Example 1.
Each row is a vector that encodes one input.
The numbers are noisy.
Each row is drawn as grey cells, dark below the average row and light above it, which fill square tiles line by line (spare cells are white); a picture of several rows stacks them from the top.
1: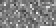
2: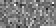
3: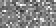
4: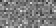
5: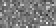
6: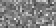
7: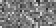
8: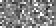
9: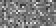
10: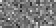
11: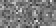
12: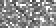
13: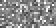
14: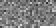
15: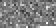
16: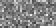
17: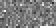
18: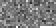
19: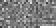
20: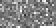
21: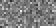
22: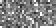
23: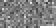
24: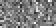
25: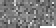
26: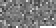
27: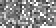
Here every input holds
three true/false values.
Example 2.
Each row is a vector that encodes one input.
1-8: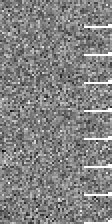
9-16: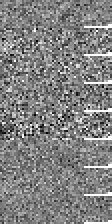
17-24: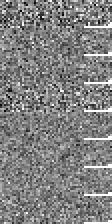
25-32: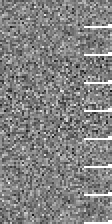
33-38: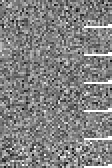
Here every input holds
a point on an 8-point circle.
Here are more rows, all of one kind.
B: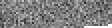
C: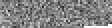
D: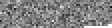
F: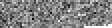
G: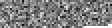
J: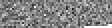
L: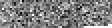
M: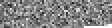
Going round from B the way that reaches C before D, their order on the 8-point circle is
B, F, C, J, M, D, L, G.
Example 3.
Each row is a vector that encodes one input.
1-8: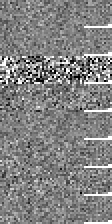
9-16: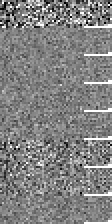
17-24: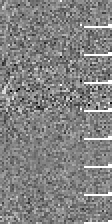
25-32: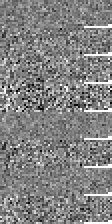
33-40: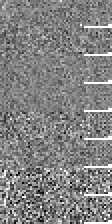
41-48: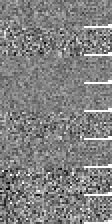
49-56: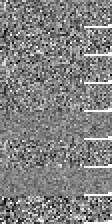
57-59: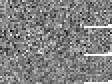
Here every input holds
a point on a 6-point line.
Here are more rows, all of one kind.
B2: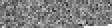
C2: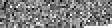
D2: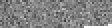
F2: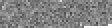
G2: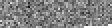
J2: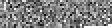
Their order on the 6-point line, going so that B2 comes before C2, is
J2, B2, F2, D2, C2, G2.
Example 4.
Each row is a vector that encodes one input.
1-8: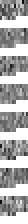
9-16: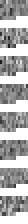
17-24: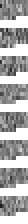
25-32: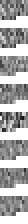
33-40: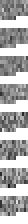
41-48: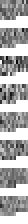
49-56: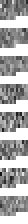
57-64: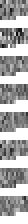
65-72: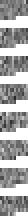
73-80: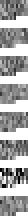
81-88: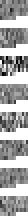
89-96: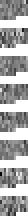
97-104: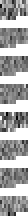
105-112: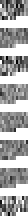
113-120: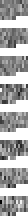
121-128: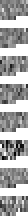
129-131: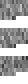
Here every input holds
a point on an 8-point circle.
